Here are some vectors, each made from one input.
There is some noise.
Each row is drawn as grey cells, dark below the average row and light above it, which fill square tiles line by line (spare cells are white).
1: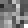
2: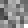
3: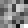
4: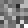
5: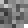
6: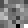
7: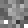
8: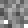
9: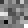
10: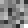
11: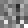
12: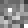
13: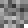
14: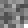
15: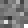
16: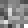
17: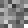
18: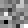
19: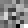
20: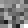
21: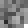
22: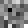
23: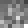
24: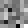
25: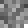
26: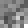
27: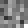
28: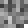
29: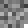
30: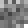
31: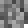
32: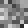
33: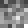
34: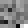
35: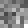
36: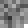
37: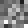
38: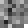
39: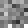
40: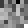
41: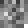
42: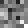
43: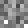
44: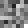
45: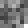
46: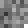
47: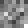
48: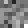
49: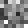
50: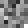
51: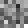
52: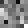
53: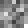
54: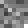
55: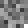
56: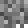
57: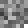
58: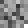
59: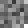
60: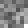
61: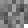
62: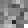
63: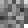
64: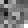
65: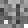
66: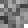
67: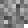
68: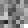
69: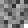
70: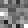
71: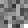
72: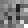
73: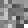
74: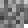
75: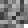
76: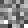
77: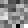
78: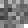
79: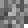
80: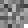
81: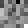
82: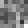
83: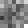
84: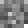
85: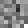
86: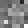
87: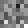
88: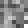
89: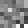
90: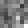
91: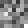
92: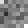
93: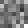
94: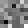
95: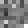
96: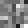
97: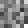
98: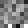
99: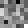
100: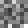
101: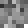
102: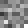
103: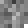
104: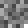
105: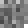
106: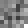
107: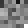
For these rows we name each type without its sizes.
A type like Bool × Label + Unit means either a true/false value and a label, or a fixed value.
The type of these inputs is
(Line + Tree) × Tree.
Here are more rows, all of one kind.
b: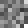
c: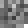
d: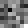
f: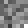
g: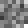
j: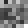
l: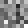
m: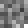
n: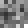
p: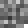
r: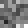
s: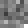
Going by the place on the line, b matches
g, j and p.
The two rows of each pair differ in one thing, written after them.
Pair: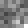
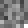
the node of the tree
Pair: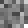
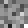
the place on the line
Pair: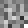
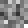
the place on the line
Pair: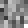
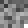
the node of the tree
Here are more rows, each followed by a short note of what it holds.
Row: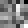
a node of each of two trees
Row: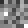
a node of each of two trees
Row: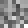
a point on a line and a node of a tree
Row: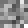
a node of each of two trees
